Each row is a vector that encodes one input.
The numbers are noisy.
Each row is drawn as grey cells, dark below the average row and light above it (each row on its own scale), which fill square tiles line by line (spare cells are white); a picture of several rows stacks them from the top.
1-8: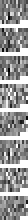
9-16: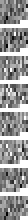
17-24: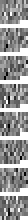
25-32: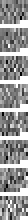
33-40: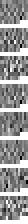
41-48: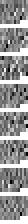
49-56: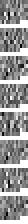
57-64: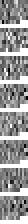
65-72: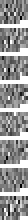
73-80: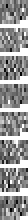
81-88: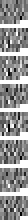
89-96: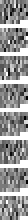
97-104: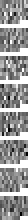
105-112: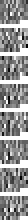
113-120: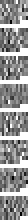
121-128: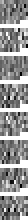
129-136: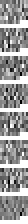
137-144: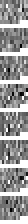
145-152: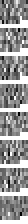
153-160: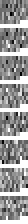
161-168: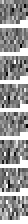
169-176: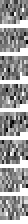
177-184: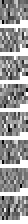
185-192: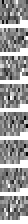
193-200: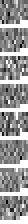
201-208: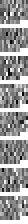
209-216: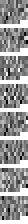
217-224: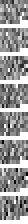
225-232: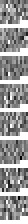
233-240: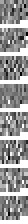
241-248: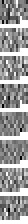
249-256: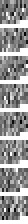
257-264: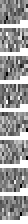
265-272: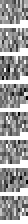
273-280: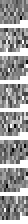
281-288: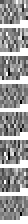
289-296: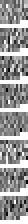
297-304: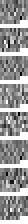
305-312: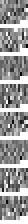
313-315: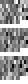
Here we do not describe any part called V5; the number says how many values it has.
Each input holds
a point on a 9-point line, a true/false value and a value of V5, together with either a point on a 6-point line, or a point on a 9-point line.
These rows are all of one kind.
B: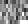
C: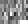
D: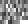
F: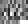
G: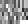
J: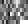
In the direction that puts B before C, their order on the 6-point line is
D, B, G, C, F, J.
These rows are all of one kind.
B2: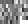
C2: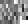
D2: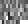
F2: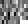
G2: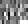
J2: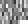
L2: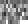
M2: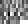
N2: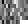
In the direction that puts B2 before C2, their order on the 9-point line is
J2, N2, D2, L2, G2, B2, C2, F2, M2.
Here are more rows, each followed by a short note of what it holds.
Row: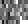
a point on a 6-point line, a point on a 9-point line, a true/false value and a value of V5
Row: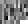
a point on each of two 9-point lines, a true/false value and a value of V5
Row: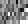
a point on each of two 9-point lines, a true/false value and a value of V5
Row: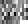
a point on a 6-point line, a point on a 9-point line, a true/false value and a value of V5
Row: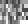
a point on a 6-point line, a point on a 9-point line, a true/false value and a value of V5
